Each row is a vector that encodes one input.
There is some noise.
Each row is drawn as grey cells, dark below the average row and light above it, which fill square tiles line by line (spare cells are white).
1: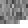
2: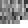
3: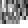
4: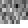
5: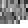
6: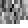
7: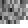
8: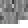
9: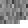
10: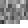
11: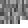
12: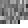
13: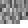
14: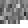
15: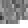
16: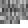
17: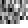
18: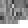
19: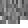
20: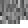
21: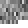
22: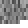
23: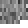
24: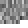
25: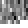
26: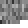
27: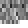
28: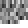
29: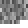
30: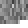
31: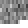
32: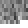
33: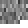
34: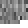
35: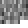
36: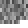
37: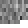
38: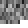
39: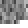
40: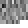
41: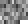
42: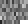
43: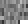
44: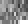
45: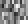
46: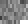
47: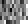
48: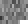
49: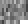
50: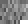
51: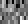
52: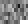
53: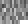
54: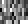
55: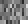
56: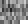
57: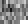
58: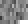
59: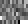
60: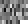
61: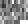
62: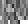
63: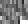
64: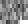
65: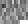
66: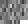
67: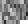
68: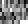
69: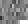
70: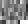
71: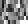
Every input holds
a node of a 9-node tree and three true/false values.
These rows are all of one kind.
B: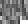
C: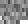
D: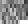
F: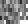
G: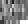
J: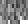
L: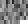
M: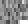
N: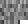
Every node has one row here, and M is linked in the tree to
D and L.
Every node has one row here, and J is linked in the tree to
F.
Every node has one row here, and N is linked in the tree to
B.
